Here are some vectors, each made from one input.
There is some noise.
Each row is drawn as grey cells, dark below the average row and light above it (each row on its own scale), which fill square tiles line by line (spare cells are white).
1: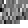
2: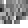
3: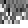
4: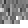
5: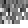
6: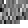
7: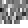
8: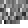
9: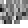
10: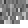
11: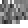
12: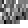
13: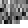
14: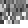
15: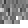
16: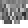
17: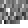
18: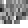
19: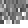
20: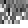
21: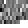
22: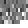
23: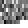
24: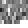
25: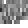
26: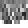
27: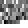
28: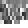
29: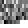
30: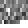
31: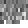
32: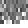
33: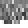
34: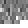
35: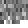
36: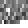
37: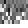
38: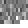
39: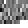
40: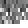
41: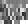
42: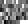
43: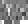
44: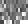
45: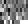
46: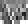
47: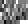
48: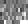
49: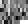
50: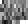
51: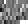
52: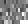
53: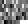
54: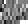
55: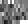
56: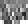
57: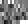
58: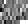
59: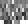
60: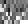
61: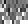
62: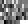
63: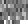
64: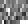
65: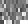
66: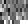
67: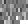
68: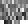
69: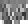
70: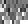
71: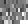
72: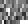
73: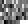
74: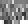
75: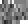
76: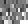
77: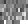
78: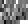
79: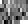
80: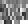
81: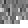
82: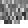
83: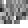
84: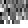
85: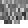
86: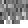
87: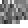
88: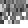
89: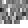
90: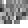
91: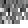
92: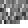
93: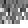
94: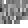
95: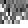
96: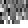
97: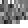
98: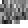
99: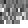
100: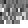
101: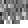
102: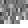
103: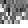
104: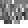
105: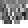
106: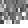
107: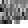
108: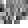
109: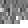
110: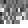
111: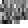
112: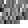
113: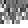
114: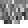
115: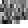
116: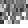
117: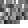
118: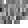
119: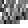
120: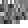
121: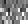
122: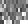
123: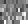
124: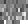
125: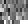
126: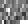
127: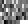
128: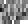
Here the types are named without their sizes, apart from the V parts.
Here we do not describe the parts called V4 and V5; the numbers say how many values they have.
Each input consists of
either a label and a true/false value, or a value of V4 and a value of V5.
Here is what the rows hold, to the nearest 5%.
About 40% of them hold a label and a true/false value. The rest hold a value of V4 and a value of V5.
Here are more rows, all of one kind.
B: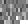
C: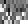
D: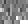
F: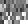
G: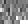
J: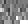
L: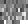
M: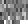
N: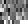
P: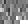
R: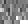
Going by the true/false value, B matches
F, L and M.
